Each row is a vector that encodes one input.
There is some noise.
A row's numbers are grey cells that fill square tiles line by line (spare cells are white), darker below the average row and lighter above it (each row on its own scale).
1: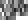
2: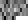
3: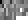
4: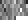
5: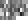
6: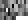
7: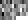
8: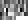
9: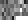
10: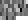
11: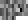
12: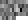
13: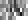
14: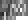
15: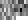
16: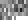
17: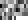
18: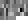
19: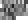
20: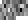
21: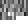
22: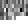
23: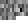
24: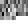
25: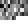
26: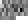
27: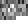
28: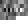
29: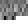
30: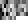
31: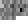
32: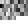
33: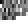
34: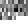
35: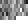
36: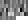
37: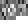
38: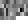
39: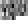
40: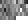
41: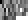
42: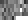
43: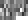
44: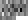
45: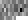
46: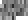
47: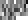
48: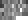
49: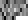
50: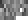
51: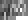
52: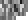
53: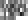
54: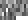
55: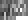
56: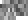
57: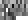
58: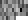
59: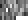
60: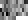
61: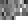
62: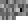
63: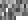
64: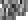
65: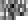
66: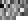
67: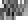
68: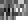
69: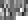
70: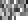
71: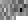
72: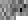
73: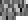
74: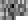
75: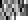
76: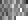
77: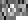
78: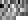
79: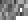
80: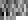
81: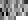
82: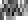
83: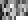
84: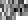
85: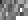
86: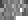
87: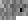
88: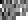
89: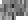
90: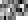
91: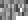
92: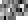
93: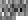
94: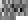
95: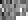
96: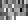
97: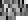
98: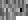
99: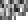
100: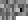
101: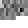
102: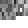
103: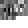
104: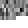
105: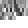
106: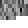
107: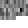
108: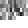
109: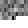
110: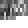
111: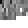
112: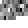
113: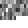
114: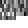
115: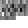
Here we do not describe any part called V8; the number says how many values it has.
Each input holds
a true/false value, together with either a point on a 6-point line, or a value of V8.
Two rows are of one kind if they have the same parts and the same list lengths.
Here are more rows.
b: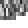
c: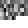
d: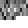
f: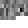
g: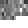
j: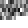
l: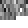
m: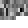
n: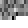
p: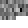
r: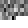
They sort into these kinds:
b, c, d, g, j, l, n, r
f, m, p

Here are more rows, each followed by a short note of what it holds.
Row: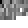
a true/false value and a value of V8
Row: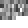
a true/false value and a value of V8
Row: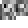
a true/false value and a value of V8
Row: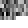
a true/false value and a value of V8
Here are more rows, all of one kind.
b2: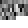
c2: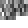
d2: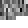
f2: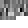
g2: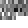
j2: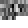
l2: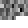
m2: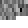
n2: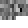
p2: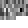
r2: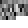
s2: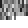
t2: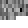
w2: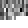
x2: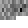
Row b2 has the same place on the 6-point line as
r2, s2, w2 and x2.
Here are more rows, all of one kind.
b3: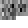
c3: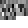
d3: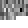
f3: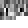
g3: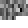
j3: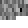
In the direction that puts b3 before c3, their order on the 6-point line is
g3, j3, d3, b3, c3, f3.
